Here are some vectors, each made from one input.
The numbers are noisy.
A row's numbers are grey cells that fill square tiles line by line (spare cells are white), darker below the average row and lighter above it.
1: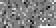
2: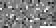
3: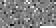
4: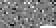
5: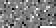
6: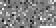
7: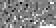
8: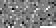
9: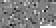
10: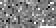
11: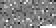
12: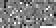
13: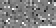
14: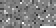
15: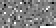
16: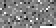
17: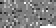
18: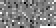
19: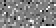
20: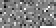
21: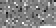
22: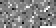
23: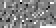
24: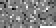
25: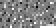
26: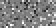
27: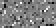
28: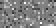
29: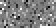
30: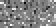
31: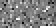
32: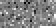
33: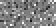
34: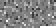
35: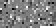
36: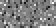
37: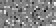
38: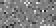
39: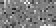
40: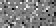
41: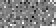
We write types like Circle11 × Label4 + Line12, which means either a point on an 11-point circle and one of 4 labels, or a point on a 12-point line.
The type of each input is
Bool × Line3 × Line3.
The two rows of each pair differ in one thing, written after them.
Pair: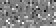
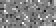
the place on one of the two 3-point lines
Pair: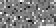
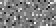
the place on one of the two 3-point lines
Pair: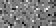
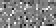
the true/false value
